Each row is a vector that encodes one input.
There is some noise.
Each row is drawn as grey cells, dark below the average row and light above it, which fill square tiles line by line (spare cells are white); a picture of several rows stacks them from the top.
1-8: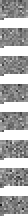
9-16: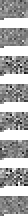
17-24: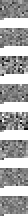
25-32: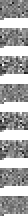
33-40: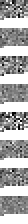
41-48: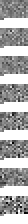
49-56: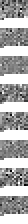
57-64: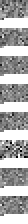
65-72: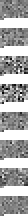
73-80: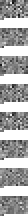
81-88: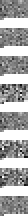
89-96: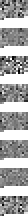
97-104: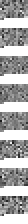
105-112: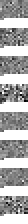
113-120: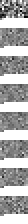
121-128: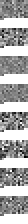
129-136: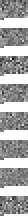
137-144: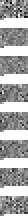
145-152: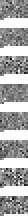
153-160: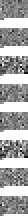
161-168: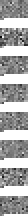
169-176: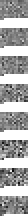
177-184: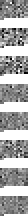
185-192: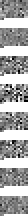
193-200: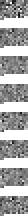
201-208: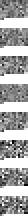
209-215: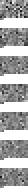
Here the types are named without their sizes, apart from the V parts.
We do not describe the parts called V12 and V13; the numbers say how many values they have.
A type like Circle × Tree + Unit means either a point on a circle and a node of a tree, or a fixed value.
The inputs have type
Line × (Line + V12) + V13.
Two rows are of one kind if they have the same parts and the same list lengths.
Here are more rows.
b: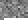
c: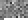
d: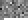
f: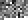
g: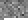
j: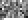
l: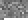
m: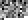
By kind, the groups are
b, g, l, m
c
d, f, j

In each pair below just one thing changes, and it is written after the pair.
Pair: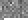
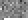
the place on the line
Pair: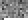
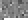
the place on the line
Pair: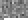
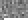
the place on the line
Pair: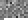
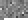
the value of V12
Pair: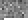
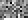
the place on the line
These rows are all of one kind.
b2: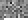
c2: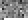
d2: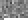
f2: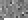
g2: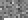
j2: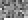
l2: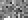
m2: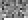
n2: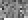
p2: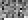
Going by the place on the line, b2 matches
m2 and p2.
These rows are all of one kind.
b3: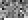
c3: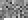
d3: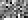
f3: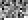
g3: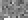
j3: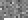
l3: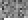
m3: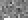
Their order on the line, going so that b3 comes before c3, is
b3, d3, j3, m3, g3, l3, c3, f3.
